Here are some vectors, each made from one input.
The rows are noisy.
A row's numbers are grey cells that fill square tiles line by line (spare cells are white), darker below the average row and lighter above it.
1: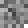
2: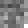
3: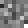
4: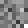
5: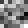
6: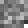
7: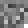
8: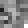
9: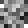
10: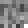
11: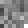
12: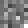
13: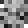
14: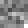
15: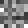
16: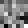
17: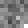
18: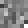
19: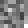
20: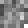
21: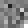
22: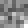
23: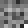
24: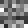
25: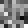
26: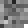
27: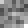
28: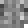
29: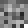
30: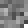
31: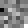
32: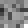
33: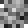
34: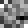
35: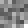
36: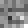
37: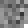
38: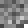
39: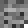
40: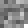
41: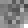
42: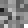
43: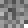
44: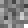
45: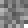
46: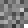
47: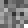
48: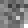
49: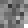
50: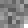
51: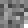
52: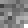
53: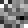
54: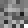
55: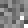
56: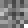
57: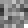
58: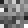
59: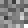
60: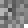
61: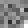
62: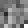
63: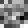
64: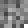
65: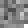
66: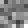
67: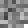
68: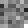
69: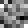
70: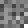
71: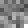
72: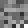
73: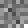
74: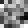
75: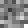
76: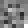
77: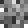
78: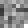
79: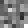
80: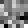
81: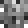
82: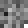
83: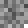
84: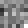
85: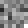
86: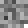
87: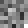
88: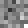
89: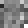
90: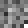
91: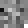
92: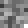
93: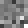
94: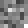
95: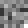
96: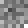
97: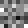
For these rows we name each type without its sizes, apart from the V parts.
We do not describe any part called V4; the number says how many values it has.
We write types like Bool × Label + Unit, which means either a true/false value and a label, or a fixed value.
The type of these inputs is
(Bool × Bool × Bool + Unit) × V4 + Line.
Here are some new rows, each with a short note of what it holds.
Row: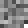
three true/false values and a value of V4
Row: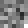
a value of V4
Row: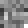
three true/false values and a value of V4
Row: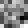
a point on a line
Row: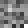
a value of V4
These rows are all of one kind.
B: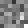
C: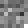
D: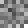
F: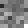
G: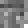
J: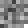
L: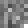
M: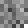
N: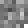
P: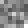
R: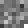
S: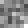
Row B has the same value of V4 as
J, N and R.
